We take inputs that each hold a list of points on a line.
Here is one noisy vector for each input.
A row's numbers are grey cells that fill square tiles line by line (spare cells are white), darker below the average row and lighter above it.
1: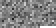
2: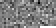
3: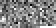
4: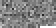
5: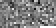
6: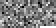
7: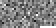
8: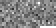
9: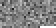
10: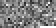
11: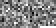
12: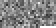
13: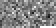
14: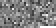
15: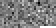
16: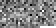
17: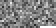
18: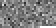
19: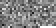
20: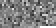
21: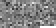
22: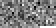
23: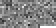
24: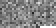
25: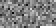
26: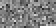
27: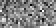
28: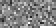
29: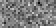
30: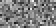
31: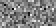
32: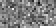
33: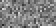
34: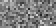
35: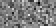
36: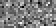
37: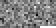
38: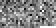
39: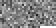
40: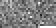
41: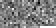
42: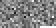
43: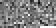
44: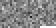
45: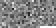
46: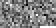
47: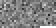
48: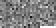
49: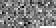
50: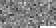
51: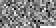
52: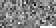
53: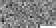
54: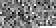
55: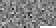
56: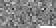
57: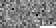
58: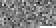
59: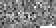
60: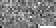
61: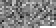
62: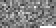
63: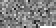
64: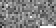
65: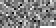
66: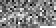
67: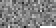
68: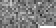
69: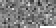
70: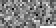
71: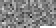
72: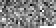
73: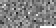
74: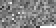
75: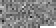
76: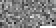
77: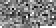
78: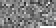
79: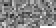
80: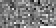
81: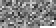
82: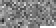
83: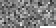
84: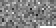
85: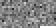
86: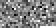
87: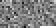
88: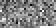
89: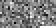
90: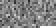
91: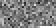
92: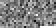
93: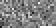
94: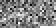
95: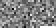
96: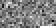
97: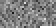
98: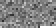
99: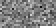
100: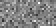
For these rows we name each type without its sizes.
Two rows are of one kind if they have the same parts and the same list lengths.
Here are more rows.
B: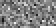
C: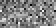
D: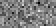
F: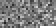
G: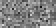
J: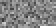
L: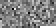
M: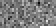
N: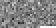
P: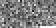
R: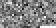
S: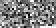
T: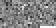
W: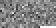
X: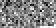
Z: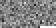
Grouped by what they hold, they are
B, G, J, L, N, S, T, W, Z
C, X
D, F, M, P
R

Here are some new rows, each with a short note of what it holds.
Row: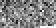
the empty list
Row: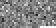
a list of two items
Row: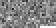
a list of two items
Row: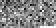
the empty list
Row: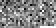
the empty list
